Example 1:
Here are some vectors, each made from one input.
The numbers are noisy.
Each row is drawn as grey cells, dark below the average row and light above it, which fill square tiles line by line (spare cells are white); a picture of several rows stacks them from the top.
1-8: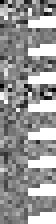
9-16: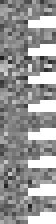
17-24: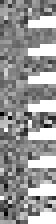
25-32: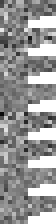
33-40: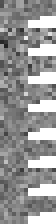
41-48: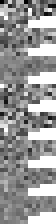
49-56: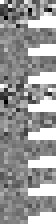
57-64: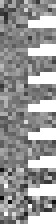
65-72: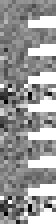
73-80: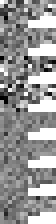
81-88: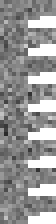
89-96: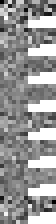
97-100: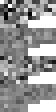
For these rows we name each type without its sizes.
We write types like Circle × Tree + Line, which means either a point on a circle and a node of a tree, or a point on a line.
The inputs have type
(Circle + Unit) × Line.
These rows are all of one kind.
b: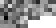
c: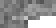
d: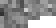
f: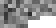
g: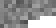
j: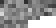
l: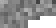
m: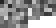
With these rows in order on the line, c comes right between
b and g.
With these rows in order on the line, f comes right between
l and m.
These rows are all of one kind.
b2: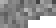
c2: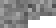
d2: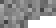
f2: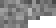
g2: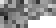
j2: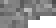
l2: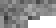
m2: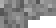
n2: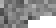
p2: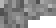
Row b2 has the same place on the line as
c2, g2, m2 and p2.
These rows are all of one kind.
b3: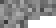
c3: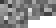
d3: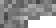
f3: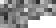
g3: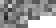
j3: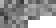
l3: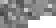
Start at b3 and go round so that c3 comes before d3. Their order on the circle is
b3, l3, c3, j3, d3, f3, g3.
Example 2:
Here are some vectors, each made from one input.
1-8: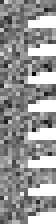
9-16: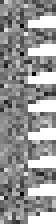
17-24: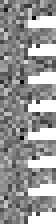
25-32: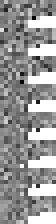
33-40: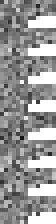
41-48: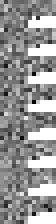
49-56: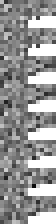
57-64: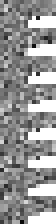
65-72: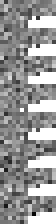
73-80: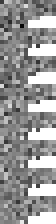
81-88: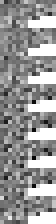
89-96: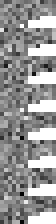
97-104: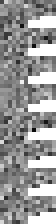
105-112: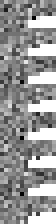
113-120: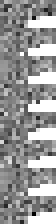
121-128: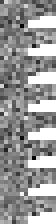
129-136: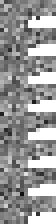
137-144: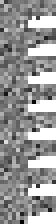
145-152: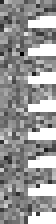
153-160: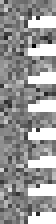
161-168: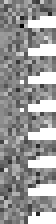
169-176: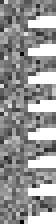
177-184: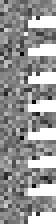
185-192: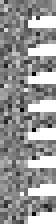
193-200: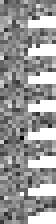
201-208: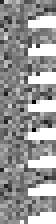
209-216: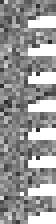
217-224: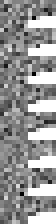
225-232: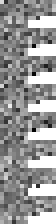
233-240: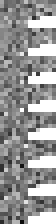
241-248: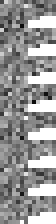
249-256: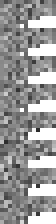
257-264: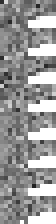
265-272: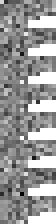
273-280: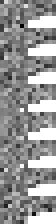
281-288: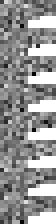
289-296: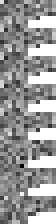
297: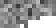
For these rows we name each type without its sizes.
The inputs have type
Bool × Line.
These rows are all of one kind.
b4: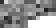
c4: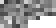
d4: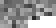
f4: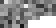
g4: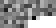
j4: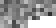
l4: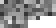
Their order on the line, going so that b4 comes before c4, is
f4, b4, g4, d4, j4, c4, l4.
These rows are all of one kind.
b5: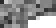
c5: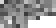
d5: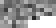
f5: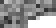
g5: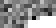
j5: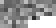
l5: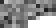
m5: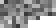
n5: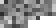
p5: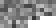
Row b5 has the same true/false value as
f5 and l5.
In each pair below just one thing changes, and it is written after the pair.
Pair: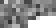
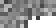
the place on the line
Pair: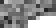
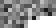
the true/false value
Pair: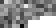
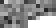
the place on the line
